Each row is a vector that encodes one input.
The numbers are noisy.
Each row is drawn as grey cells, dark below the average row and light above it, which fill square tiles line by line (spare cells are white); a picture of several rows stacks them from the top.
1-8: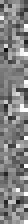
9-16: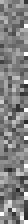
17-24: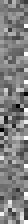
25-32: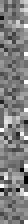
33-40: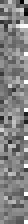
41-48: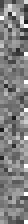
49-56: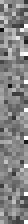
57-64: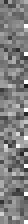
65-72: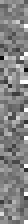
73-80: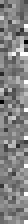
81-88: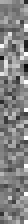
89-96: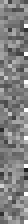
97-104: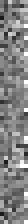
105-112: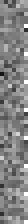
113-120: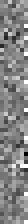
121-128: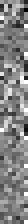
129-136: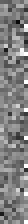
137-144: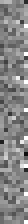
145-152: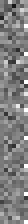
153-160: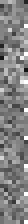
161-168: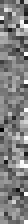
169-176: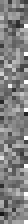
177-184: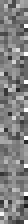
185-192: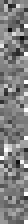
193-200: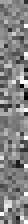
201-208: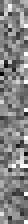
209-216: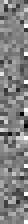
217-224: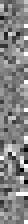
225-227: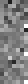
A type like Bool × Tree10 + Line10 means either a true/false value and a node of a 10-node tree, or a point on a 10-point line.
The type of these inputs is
Bool × Bool × Bool × Bool + Circle6.
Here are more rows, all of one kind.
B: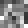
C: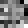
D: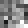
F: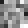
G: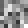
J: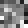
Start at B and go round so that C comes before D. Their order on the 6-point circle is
B, J, C, D, F, G.
